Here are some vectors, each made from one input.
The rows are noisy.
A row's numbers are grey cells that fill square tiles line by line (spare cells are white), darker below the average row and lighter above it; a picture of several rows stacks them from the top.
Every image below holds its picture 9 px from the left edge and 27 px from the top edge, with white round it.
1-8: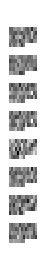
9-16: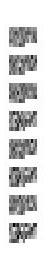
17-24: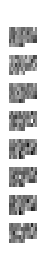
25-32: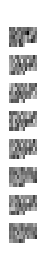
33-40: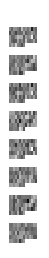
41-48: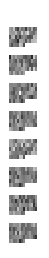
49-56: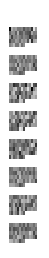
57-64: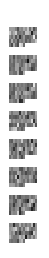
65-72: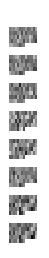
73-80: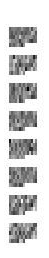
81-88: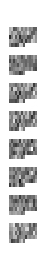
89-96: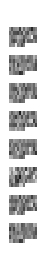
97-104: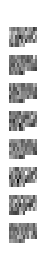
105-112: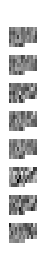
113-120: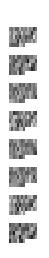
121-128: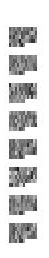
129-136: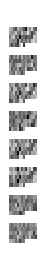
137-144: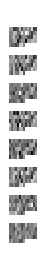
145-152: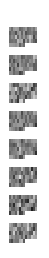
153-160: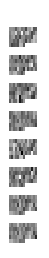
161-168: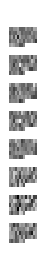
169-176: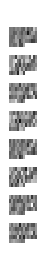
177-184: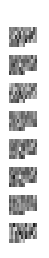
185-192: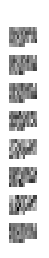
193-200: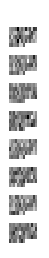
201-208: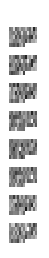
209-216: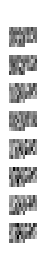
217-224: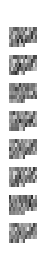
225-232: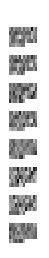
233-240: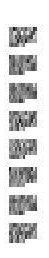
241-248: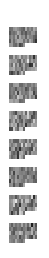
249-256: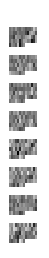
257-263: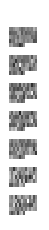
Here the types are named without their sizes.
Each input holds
either a point on a circle, or a fixed value, or two labels.
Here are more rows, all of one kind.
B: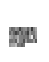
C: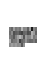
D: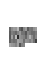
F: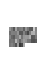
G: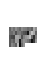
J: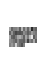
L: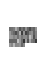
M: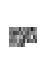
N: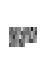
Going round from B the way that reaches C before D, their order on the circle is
B, M, J, C, N, G, F, D, L.
